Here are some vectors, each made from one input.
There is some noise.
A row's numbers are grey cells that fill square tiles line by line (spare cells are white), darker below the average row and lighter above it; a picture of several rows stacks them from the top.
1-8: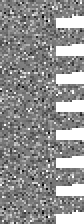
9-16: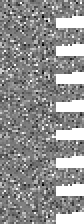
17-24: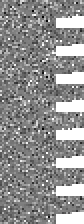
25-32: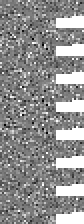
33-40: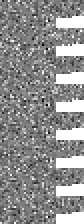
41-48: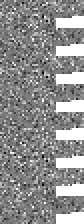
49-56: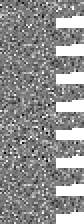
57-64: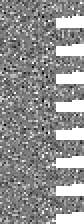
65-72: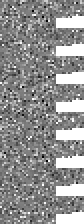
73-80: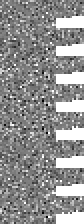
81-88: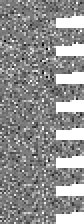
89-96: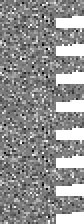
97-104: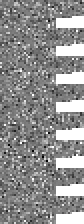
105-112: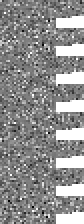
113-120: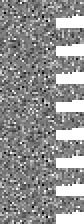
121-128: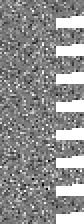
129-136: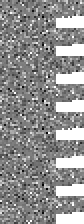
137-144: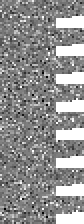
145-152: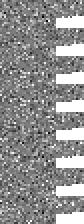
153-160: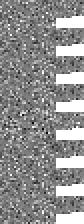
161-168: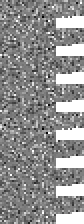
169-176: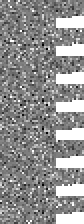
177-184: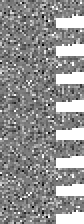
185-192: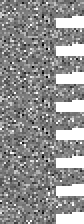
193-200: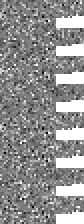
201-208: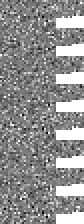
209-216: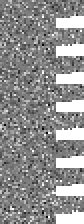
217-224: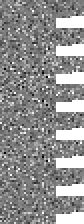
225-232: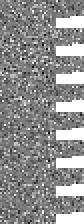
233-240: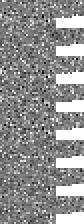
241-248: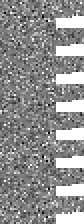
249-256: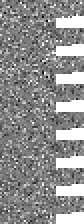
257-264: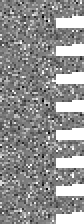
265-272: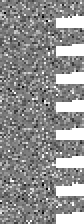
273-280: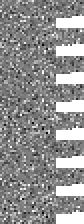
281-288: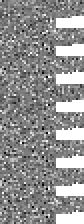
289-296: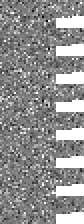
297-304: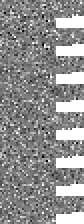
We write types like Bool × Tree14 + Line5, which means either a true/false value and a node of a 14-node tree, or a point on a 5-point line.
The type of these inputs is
Line8 × (Tree10 + Unit) + Line18.
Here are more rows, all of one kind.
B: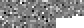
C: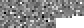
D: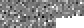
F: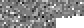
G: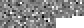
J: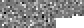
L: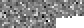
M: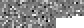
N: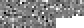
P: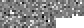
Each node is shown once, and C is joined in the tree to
D.
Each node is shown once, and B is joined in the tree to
D.
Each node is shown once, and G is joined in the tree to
L and N.
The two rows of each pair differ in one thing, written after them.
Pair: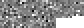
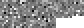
the node of the tree
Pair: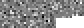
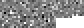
the node of the tree
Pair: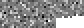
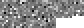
the place on the 8-point line
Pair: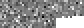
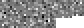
the place on the 8-point line
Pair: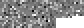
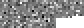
the place on the 8-point line
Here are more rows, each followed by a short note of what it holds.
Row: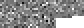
a point on an 8-point line
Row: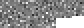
a point on an 18-point line
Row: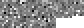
a point on an 8-point line and a node of a 10-node tree
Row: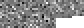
a point on an 8-point line
